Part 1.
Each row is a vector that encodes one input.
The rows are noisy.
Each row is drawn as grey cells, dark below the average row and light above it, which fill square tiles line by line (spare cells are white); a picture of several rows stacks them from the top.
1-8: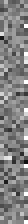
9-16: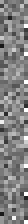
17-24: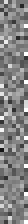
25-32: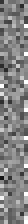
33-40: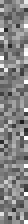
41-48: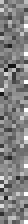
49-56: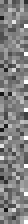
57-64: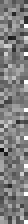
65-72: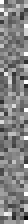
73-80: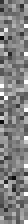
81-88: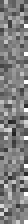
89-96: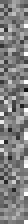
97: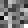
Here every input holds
a point on each of two 10-point lines.
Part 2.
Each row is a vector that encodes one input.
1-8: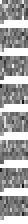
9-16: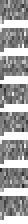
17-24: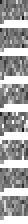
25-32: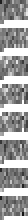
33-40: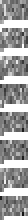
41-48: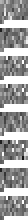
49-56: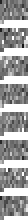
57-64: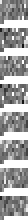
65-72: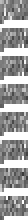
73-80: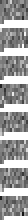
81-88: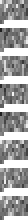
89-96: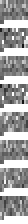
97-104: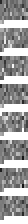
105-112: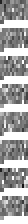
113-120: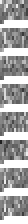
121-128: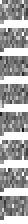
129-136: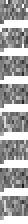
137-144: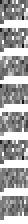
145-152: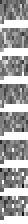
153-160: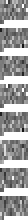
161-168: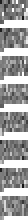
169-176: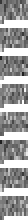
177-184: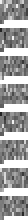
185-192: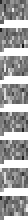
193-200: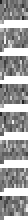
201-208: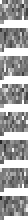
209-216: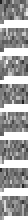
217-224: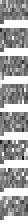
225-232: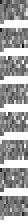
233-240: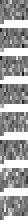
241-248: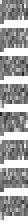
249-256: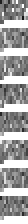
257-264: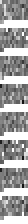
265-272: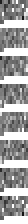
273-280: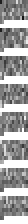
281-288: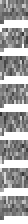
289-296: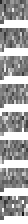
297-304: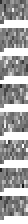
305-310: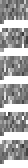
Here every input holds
four true/false values.
